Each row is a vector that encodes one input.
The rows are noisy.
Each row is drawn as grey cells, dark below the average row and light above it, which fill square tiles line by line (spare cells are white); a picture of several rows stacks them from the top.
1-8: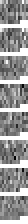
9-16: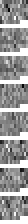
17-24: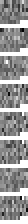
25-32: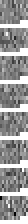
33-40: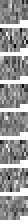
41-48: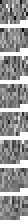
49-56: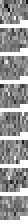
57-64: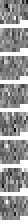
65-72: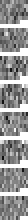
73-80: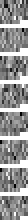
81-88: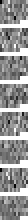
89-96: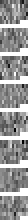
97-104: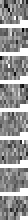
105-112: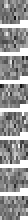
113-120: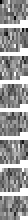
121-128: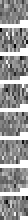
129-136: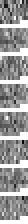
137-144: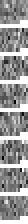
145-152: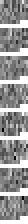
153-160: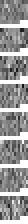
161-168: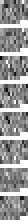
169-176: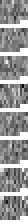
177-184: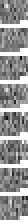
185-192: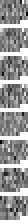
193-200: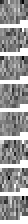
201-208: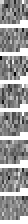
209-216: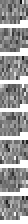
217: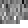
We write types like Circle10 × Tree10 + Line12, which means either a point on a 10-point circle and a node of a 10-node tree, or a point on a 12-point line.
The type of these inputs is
Tree13 × Tree13.
